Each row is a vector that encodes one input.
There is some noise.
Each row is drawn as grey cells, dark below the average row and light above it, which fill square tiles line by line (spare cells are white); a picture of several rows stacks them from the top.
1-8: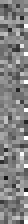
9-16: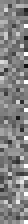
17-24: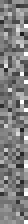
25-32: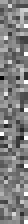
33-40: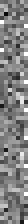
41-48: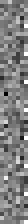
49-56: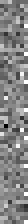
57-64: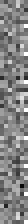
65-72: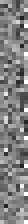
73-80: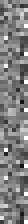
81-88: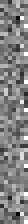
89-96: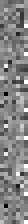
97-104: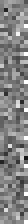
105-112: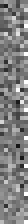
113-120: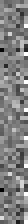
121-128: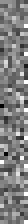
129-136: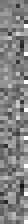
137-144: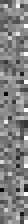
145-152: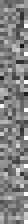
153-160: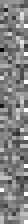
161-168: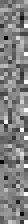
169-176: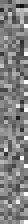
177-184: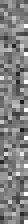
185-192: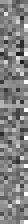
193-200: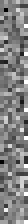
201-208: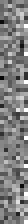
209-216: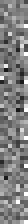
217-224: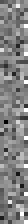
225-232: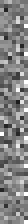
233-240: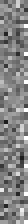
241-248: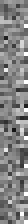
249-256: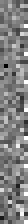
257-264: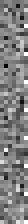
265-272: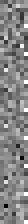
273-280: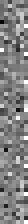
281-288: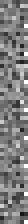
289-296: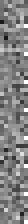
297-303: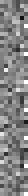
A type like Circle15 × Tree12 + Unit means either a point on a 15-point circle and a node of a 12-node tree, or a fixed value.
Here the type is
Bool × (Line6 + Line9) × Line12.
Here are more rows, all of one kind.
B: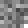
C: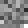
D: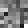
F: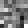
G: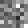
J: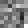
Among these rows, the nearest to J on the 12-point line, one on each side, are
B and F.
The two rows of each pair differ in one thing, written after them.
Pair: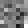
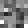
the place on the 6-point line
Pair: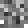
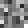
the place on the 12-point line
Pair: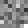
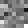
the place on the 6-point line
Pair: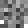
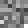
the true/false value
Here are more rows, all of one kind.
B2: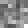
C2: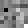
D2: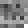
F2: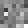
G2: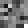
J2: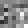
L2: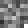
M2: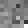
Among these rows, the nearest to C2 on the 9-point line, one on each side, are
D2 and J2.
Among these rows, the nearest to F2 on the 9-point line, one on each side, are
B2 and J2.
